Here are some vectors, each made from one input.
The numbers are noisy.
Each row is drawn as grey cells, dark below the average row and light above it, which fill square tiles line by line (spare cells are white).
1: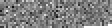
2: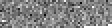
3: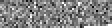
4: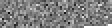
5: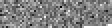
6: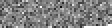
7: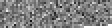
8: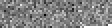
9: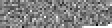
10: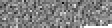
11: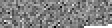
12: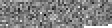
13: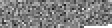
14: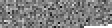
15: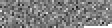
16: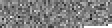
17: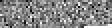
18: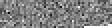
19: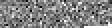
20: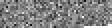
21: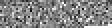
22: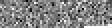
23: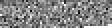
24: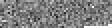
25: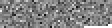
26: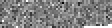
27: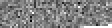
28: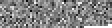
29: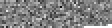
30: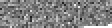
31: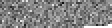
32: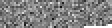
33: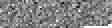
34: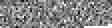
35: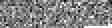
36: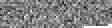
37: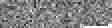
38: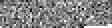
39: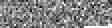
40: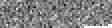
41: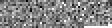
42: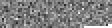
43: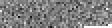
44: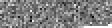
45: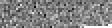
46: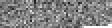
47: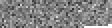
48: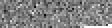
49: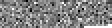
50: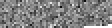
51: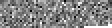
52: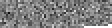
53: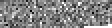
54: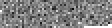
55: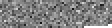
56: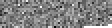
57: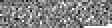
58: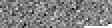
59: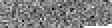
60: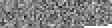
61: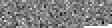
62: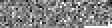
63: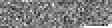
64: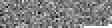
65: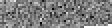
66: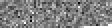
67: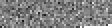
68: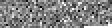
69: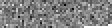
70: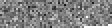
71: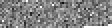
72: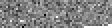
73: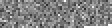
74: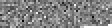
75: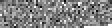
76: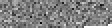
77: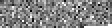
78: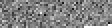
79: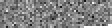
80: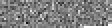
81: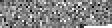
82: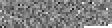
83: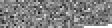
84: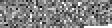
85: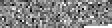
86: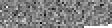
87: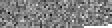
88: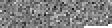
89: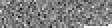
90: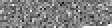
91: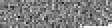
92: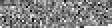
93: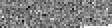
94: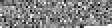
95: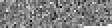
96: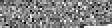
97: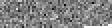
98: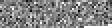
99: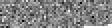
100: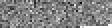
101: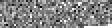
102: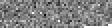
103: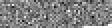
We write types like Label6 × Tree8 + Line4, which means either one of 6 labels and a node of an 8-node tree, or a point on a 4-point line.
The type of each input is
Label4 × Label4 × Label4 × Label5 × List2(Line5).
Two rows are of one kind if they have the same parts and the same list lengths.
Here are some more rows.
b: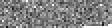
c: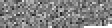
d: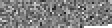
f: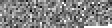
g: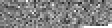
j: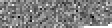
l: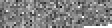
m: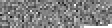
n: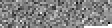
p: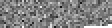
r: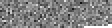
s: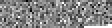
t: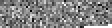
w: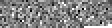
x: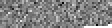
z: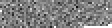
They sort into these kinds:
b, c, g, j, l, m, p, x
d, n, r, z
f, s, t, w

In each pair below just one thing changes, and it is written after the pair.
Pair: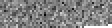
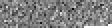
the place on the 5-point line in item 2 of the list
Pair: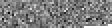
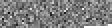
the place on the 5-point line in item 2 of the list
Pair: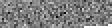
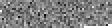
the place on the 5-point line in item 1 of the list
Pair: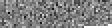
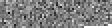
the place on the 5-point line in item 2 of the list
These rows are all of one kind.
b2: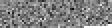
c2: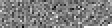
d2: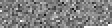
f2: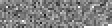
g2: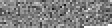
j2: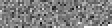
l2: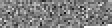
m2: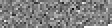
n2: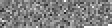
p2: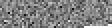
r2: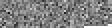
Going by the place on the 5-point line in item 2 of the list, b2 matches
d2, m2 and p2.
